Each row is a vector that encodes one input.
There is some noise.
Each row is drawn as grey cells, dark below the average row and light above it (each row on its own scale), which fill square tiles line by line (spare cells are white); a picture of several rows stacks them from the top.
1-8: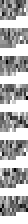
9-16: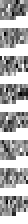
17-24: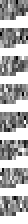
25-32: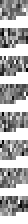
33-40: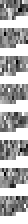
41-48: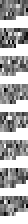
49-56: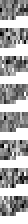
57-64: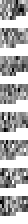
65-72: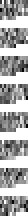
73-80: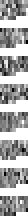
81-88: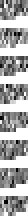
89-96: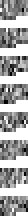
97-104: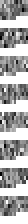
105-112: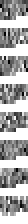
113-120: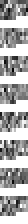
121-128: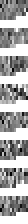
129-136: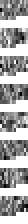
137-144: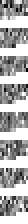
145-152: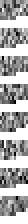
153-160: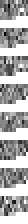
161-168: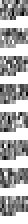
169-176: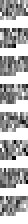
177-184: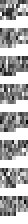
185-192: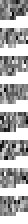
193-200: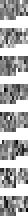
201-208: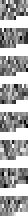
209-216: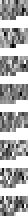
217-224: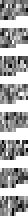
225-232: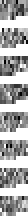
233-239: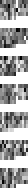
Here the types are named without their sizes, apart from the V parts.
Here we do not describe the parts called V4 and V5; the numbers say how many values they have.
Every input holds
a true/false value and a value of V5, together with either a node of a tree, or a value of V4.
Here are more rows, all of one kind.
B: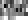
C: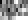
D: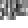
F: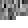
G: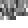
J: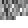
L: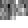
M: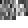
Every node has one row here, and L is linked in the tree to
C and F.
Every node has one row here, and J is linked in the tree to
C and M.
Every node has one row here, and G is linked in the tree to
D.
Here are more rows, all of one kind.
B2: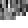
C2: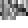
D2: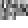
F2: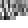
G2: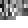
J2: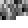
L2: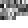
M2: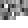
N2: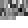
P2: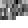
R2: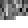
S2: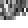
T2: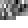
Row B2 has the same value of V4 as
G2 and L2.
